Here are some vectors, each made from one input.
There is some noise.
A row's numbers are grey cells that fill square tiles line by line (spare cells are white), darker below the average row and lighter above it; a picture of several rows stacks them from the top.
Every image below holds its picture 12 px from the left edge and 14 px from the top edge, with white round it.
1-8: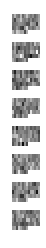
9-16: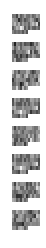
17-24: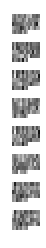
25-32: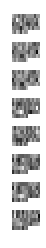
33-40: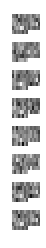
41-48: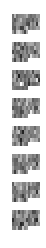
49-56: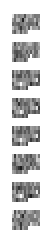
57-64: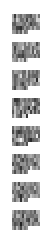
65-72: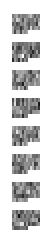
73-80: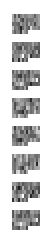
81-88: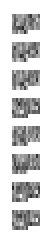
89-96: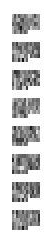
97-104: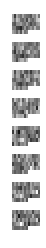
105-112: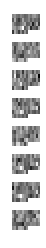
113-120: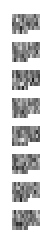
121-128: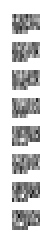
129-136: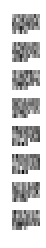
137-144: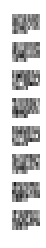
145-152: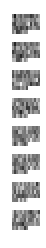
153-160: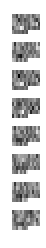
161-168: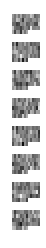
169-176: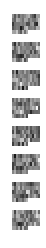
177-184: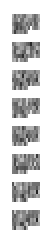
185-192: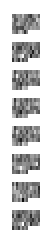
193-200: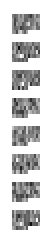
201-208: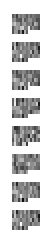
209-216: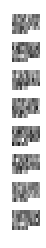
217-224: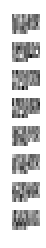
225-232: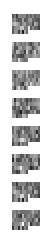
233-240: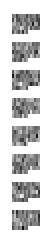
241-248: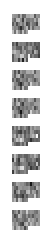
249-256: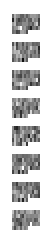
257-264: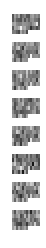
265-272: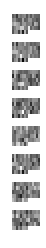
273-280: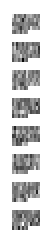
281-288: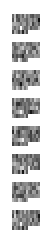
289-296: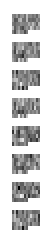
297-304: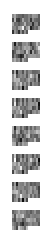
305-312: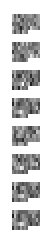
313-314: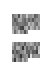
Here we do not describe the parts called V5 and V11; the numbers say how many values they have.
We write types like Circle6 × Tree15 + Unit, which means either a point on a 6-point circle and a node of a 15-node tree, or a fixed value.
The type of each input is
(Line6 + Line9) × V5 × V11 + List2(Line8).
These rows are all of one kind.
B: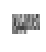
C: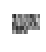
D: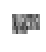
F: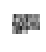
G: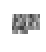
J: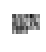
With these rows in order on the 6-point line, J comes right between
C and D.
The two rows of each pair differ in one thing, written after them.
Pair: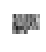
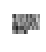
the value of V11
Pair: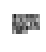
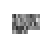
the place on the 6-point line
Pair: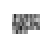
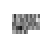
the place on the 6-point line
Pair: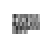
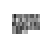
the value of V5
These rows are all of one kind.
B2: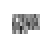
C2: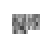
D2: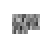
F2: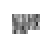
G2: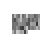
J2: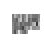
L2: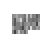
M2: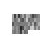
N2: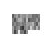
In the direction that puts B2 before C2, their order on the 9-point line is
B2, G2, D2, J2, F2, L2, C2, N2, M2.
